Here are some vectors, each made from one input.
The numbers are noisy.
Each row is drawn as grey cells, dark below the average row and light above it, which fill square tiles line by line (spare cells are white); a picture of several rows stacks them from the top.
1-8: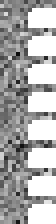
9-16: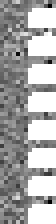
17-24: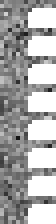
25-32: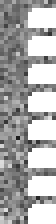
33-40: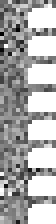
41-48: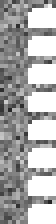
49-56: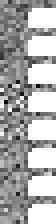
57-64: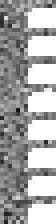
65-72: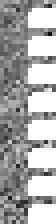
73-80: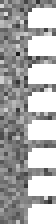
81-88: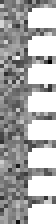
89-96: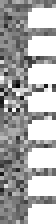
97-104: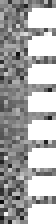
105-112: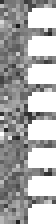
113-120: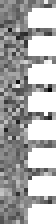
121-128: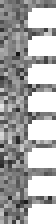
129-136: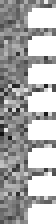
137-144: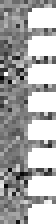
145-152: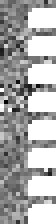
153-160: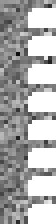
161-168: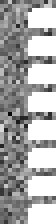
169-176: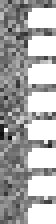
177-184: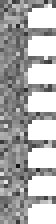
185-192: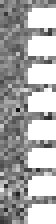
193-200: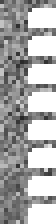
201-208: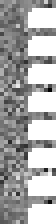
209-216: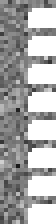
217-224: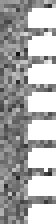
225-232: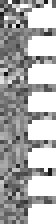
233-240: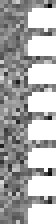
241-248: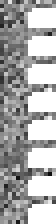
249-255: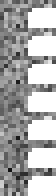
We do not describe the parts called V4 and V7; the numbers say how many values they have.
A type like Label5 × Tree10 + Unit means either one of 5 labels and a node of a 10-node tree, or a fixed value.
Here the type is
(Bool × V7 + Unit) × V4 + Line12.
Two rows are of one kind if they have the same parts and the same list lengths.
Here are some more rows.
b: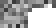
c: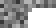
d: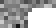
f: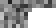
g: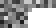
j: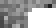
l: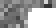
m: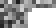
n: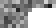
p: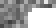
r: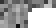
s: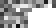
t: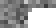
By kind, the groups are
b, d, r, s
c, f, g, l, m, p, t
j, n

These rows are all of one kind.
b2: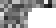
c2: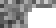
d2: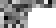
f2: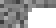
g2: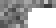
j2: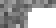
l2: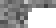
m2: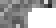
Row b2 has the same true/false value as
g2 and l2.
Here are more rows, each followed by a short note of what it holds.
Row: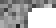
a point on a 12-point line
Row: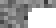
a value of V4
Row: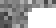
a value of V4
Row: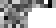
a true/false value, a value of V4 and a value of V7
